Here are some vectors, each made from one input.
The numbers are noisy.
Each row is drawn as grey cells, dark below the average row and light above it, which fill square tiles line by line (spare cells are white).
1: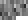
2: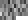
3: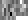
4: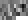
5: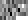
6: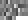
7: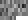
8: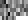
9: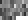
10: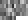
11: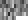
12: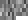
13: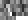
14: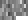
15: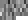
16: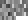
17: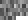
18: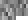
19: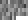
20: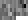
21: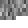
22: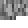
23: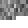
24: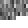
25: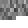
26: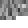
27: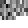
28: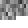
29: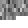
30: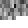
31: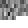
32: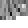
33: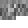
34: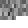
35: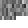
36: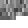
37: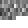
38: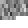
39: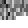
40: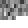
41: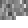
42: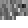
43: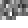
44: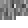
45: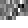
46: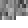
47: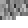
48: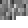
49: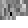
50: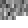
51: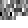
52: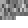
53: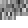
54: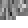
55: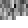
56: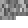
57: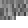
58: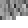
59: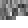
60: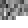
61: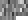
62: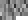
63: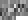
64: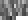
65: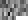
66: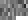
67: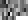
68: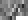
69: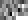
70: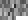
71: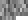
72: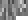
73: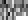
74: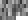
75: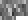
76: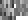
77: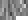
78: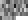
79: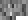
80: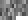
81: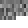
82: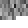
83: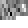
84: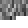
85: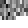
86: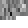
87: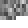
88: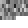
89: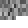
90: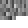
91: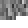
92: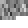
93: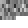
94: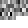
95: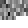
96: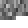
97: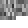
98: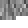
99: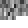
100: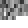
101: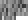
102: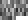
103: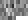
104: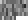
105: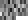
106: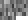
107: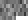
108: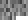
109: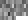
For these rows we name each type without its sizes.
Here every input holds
either two labels, or a point on a line.
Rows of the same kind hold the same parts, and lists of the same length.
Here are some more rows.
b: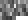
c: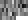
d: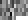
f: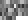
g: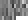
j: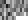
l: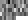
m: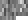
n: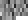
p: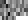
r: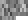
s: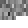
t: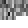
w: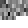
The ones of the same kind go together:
b, c, d, f, g
j, l, m, n, p, r, s, t, w

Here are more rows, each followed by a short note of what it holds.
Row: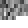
a point on a line
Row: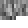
two labels
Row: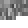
two labels
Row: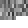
a point on a line
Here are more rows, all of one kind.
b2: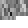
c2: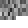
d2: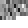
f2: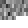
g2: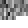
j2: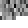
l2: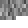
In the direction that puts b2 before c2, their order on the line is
b2, d2, j2, l2, c2, f2, g2.
